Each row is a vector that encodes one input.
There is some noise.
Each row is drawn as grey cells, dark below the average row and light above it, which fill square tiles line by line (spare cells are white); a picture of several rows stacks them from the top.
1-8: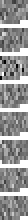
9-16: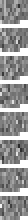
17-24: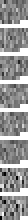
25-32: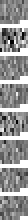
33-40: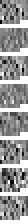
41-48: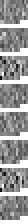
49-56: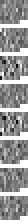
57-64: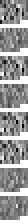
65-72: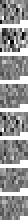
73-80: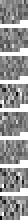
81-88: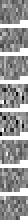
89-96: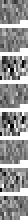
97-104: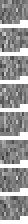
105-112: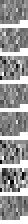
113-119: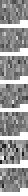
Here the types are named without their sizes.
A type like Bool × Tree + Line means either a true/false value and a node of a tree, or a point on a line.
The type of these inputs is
List(Line × (Line × Line + Unit)).
